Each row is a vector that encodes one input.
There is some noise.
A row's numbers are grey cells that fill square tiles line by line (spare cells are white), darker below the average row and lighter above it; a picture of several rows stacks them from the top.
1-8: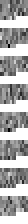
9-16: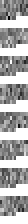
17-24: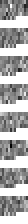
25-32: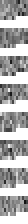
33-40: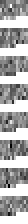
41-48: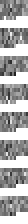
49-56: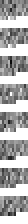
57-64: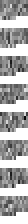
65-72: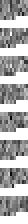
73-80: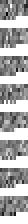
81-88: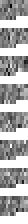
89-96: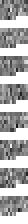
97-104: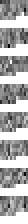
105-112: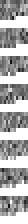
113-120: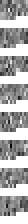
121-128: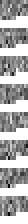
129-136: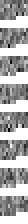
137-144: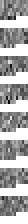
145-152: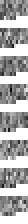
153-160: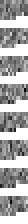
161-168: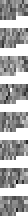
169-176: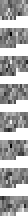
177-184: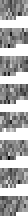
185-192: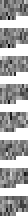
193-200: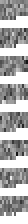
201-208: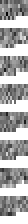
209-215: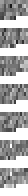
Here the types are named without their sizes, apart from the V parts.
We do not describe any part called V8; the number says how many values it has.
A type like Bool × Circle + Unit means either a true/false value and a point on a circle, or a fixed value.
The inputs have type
Circle × Circle × Line × V8.
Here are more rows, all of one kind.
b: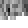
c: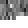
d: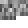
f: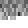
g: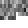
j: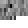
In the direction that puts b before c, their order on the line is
b, f, d, g, j, c.
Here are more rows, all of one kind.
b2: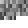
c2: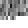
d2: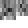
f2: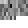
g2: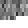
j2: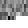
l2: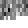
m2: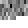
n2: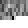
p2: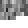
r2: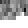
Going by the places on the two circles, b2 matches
f2 and m2.
